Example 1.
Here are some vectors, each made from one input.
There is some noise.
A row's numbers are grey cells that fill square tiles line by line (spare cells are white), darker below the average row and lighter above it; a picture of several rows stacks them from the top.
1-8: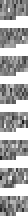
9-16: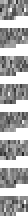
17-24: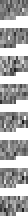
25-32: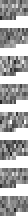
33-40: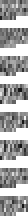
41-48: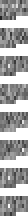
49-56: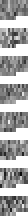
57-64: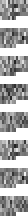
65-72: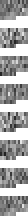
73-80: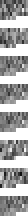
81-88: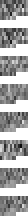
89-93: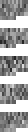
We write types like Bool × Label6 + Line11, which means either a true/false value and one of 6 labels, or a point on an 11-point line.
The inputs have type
Tree13.
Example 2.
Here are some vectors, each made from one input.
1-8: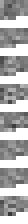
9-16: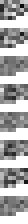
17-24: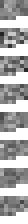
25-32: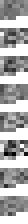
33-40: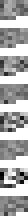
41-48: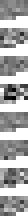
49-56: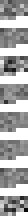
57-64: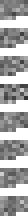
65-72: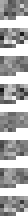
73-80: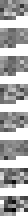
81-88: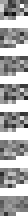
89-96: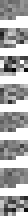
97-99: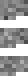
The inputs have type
Circle9.
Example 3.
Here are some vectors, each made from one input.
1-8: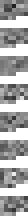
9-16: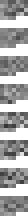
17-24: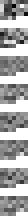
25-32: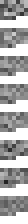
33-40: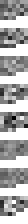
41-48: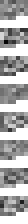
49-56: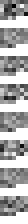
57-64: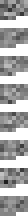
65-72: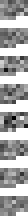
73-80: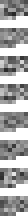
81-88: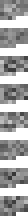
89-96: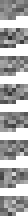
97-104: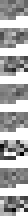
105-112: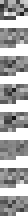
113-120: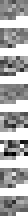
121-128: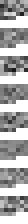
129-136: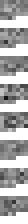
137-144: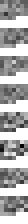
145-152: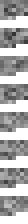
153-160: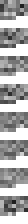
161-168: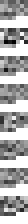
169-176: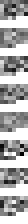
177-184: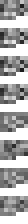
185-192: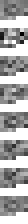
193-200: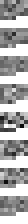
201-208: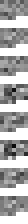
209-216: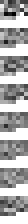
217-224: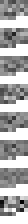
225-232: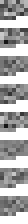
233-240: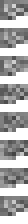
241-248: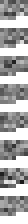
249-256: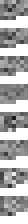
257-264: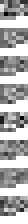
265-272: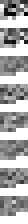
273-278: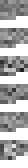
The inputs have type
Line18.
